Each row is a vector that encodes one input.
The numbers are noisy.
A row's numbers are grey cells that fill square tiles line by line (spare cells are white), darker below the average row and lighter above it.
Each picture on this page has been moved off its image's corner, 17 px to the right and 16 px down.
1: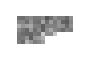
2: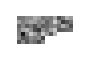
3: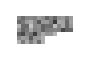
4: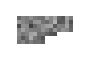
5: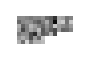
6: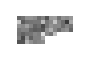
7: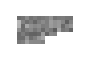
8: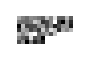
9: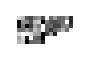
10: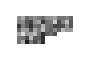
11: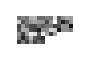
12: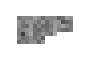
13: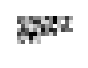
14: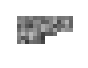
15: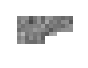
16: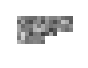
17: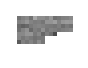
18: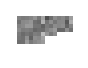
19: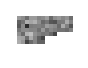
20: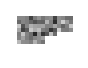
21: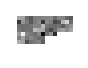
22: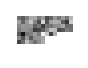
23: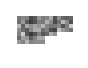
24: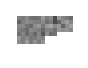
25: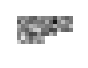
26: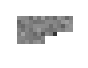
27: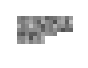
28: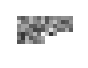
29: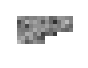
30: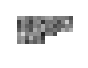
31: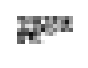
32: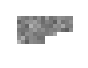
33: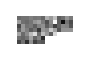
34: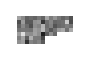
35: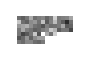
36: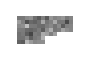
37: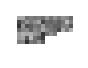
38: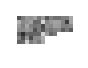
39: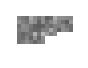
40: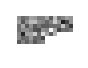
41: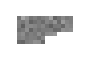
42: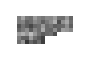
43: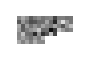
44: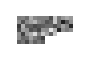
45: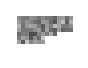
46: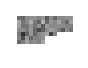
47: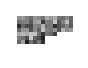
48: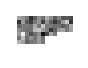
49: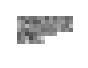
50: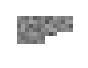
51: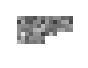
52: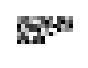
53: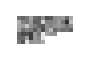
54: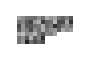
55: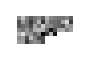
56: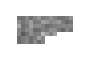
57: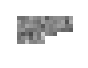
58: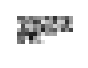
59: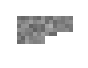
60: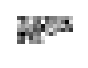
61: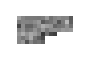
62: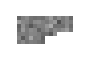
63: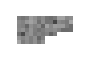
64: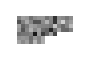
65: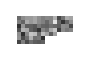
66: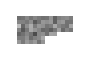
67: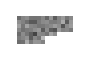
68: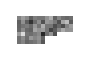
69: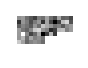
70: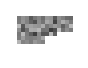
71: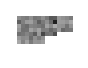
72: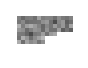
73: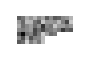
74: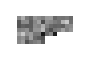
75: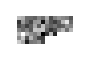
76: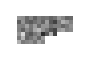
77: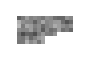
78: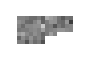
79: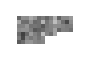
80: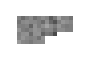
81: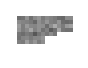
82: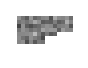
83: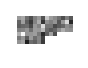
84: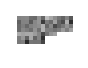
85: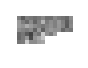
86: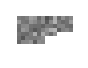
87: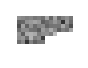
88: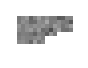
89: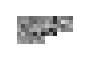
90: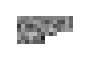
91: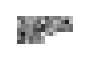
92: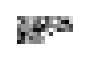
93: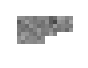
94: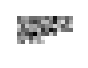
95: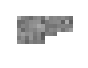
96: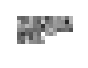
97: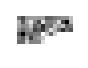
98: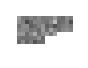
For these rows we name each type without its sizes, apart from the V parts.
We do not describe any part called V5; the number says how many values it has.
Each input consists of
a point on a line and a value of V5, together with either a fixed value, or three true/false values.
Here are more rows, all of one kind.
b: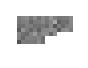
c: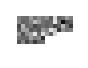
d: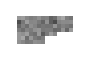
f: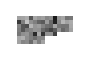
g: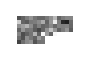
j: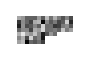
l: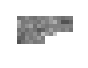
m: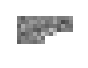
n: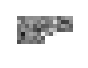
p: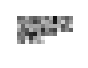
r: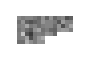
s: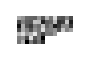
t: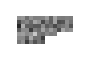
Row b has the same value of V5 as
f, r and t.
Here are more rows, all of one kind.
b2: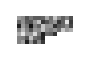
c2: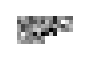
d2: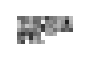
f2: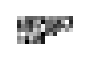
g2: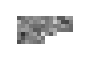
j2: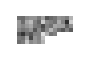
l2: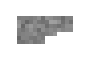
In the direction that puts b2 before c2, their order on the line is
d2, j2, b2, f2, l2, c2, g2.
